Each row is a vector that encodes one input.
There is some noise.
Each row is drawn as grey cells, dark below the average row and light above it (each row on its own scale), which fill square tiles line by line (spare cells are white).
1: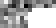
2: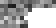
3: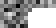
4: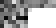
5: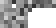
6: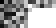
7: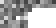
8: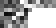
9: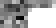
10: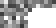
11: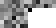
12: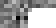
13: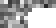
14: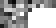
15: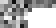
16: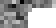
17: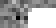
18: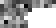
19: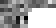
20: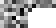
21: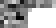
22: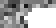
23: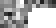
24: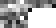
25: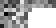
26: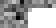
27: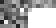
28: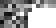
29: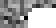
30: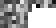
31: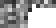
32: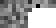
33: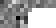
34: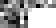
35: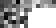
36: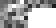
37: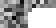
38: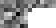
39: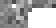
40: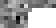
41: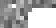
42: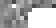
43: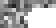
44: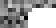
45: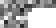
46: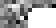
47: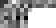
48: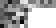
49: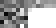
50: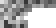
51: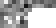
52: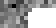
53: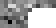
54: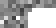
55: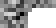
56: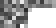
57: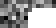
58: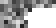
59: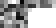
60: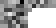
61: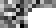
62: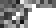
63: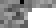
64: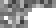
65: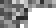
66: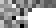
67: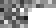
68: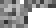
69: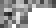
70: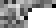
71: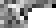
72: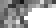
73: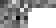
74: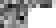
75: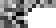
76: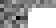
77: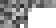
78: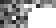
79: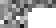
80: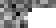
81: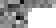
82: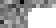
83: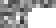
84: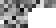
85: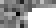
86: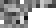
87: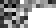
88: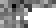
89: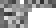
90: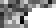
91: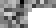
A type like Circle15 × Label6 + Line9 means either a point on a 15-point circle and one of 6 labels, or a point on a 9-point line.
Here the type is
Bool × Line9 × Line9.
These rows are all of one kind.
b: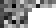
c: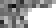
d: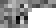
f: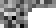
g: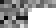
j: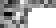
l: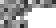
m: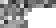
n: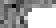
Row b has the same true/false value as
d, g and j.
